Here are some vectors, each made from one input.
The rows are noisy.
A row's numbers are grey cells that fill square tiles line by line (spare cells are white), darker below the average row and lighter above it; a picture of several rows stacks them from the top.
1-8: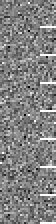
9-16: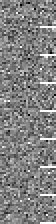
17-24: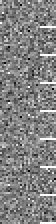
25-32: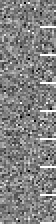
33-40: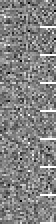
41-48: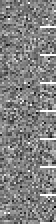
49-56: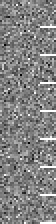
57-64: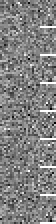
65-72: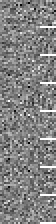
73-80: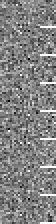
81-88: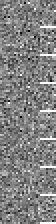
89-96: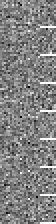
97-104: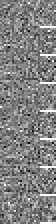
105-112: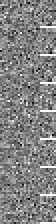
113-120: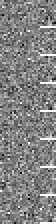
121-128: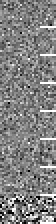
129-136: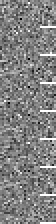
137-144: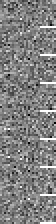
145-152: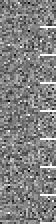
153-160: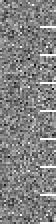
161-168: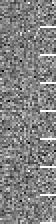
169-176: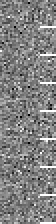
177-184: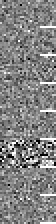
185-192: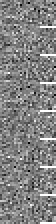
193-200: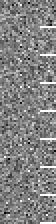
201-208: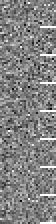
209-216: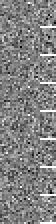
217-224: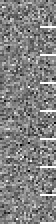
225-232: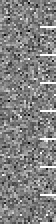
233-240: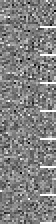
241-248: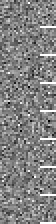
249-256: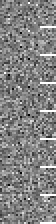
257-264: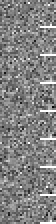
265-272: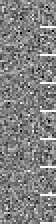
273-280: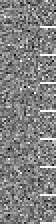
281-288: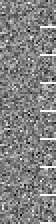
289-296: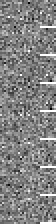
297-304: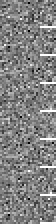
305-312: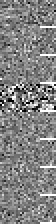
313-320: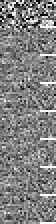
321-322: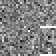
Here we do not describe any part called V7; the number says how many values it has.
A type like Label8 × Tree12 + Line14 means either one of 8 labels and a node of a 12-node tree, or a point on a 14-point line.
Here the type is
List2(Line5 × V7).
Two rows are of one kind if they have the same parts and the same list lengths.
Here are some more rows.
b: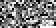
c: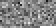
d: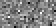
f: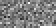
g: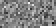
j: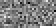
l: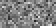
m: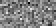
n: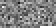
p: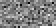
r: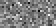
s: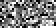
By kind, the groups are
b, s
c, f, g, l, n
d, j, m, p, r

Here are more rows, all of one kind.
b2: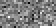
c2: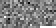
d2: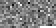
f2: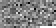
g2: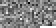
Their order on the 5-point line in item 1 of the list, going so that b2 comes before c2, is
b2, d2, g2, f2, c2.
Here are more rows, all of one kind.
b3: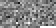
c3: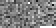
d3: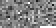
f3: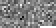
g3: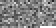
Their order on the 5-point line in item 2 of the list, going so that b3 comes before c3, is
b3, d3, g3, f3, c3.
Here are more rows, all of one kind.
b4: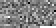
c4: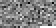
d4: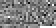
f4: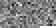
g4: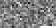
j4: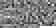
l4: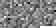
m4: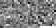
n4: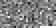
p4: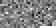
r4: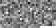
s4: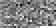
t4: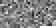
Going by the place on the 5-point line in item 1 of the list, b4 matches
n4, r4 and s4.
